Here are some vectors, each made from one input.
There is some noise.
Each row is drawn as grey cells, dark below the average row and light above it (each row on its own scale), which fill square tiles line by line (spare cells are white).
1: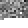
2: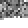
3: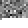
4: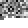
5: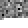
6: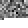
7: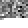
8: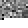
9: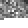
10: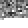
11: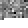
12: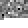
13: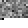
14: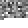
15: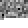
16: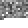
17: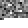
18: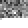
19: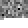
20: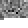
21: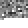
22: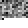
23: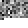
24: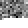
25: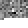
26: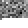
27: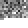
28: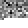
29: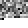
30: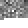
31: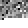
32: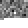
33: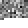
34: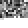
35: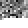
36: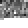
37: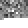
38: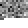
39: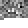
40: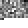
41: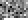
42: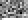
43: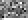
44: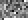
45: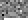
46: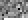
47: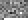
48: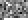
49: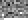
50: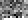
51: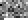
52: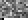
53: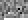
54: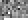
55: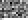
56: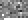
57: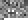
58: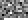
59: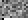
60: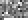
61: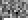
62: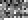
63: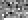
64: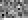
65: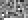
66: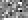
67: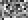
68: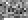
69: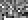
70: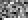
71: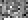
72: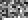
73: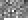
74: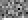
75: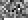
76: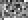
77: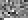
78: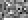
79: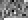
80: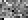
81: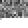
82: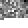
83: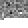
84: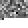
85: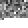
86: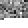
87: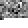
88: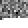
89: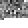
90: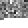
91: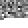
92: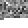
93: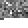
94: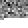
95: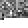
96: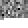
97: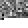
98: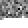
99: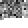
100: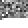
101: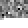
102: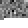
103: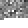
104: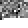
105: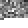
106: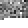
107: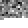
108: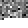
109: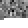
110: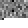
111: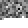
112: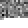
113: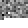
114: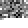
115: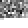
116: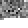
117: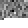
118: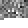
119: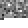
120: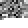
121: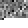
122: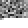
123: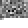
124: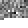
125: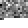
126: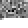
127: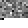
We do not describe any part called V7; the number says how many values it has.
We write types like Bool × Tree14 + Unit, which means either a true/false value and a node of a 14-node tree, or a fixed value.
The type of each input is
Bool × (Tree9 + V7).
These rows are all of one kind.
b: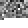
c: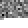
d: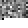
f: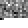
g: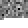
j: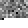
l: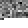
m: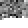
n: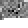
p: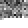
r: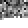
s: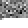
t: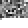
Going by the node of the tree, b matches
j and l.
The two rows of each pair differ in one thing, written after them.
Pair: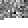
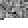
the value of V7
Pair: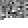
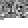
the value of V7
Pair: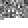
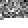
the value of V7
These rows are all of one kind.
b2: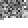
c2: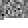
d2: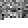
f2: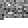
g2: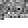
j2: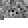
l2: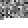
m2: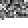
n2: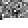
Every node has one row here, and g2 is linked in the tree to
b2.
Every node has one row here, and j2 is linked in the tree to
d2, f2 and m2.
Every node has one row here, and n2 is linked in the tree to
l2.
